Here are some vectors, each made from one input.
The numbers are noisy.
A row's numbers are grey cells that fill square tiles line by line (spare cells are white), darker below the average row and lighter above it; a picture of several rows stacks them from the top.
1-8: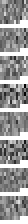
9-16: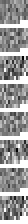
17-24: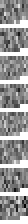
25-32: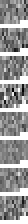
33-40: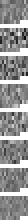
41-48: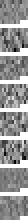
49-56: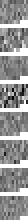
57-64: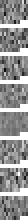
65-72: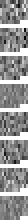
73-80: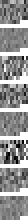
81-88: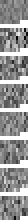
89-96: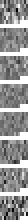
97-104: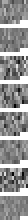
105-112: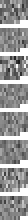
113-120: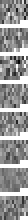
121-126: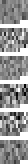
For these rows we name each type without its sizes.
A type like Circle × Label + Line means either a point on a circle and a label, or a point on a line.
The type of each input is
(Label × Label + Unit) × Tree.
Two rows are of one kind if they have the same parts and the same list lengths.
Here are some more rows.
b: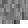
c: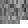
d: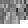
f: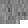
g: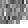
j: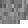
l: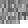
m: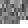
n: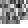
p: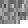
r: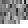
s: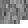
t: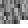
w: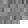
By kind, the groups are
b, f, g, l, m, n
c, d, j, p, r, s, t, w

